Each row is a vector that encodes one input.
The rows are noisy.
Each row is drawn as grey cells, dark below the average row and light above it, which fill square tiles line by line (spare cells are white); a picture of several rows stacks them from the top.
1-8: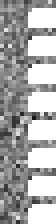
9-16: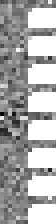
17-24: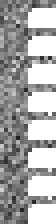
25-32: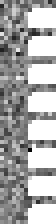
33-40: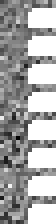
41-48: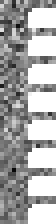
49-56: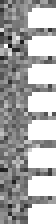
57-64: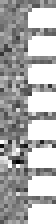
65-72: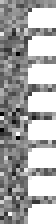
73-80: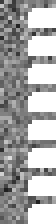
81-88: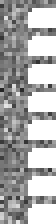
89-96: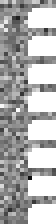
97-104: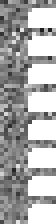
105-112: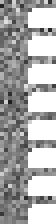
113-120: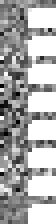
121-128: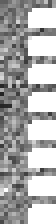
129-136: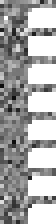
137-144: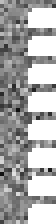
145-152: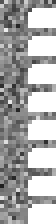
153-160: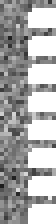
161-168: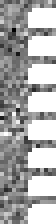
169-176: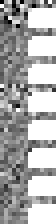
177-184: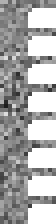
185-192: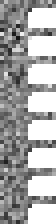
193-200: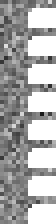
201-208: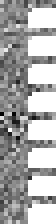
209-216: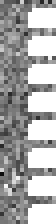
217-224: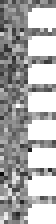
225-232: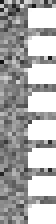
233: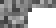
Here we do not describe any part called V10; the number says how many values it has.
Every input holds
a value of V10, together with either a point on a 6-point line and a true/false value, or a list of up to two points on a 7-point line.
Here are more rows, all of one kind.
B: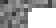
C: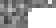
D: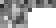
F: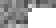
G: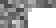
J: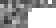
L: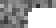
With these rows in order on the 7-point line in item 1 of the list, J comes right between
D and F.
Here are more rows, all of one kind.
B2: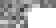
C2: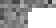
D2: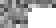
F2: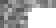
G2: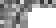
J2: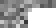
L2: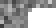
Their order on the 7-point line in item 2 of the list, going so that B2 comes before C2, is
B2, L2, J2, G2, F2, D2, C2.
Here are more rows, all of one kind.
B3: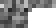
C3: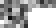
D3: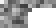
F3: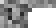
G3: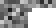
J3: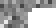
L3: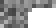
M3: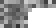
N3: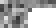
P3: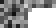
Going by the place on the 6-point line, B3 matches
C3, G3, M3 and P3.
